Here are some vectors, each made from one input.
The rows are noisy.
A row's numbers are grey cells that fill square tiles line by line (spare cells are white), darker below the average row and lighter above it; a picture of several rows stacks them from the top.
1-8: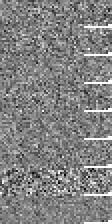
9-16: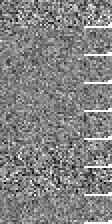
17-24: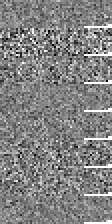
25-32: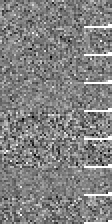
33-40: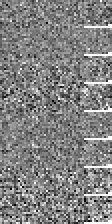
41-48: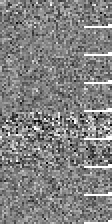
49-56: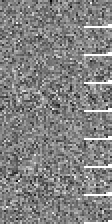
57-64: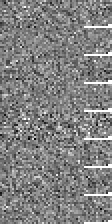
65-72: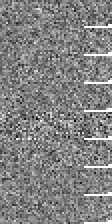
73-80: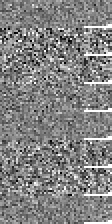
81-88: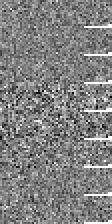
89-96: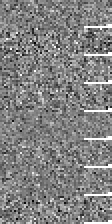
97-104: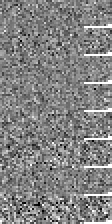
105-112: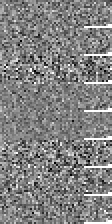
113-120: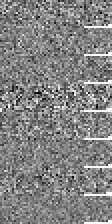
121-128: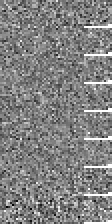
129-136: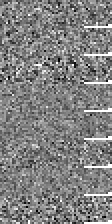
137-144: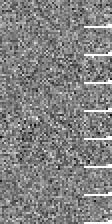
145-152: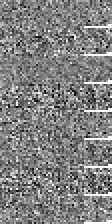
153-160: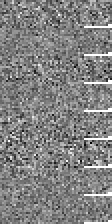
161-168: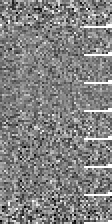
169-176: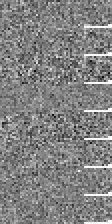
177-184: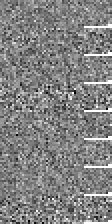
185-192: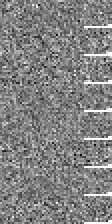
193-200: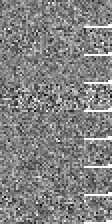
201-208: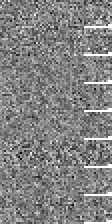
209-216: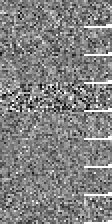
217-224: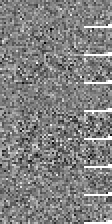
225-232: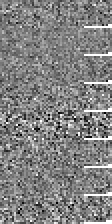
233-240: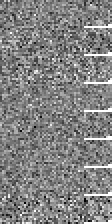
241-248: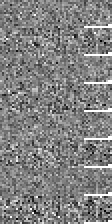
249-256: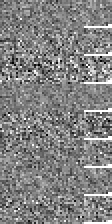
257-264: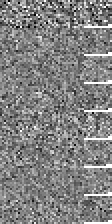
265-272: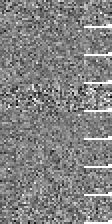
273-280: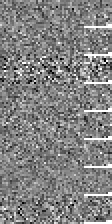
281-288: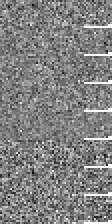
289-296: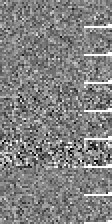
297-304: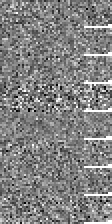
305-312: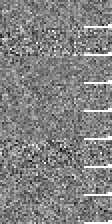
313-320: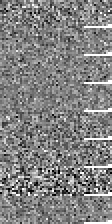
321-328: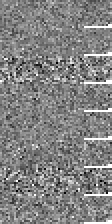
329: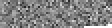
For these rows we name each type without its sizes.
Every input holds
either two labels and a point on a line, or a list of points on a circle.
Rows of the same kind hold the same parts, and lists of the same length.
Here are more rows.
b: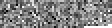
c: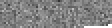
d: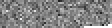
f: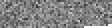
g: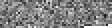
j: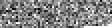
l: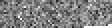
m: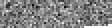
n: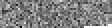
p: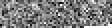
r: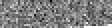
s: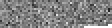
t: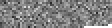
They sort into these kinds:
b, j, n, p
c, d, l, t
f, g, m, s
r

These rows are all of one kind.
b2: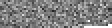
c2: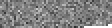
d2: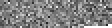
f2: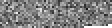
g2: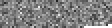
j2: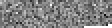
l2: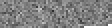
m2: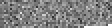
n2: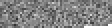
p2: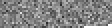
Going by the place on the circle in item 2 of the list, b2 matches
c2, f2 and l2.
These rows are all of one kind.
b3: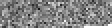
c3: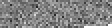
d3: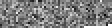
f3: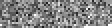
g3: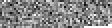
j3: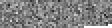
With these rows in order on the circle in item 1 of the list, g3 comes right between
c3 and j3.
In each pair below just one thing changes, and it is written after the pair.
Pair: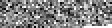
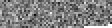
one of the two labels
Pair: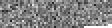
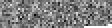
one of the two labels
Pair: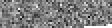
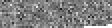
the place on the line
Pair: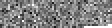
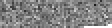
the place on the line
